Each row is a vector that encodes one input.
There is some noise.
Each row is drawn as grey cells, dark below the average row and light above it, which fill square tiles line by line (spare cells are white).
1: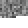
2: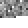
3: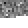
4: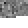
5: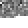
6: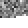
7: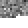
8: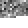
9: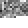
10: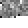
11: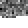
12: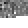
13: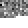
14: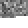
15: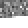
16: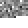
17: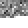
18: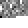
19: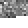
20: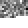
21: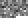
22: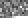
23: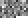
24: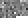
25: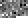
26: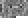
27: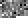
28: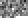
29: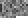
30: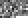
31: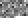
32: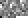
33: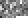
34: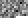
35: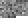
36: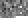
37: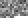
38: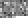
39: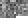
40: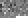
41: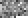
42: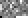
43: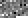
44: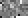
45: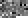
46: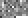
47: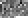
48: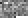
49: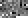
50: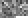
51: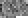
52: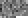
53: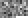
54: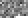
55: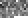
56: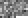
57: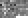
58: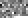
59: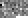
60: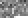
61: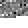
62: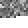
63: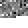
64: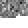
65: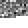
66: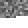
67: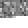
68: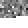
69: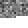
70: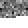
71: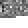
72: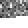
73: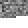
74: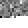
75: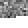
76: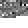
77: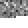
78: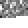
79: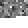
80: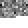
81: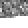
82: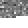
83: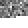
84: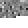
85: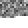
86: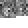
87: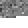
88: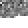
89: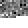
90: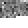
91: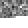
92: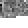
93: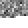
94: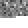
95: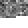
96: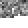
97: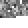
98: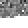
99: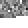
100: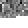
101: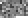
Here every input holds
a true/false value, together with a list of up to two points on a 7-point line.
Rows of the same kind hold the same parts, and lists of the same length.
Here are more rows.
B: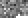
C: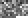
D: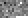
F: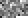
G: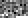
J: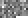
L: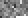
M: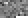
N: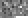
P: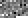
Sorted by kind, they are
B, D, J, L
C, F, M, N
G, P

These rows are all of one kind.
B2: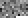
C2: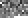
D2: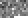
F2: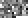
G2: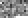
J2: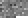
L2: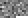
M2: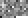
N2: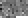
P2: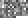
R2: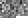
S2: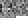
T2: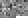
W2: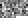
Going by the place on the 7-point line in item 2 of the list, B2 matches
G2, L2, N2 and R2.
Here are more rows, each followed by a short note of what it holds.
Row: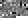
a true/false value, together with the empty list
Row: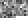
a true/false value, together with a list of one item
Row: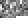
a true/false value, together with a list of one item
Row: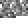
a true/false value, together with a list of one item
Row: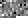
a true/false value, together with the empty list
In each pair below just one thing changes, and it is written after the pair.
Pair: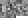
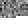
the place on the 7-point line in item 1 of the list
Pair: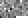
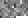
the place on the 7-point line in item 2 of the list
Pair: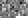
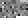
the place on the 7-point line in item 1 of the list
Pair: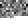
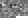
the place on the 7-point line in item 1 of the list
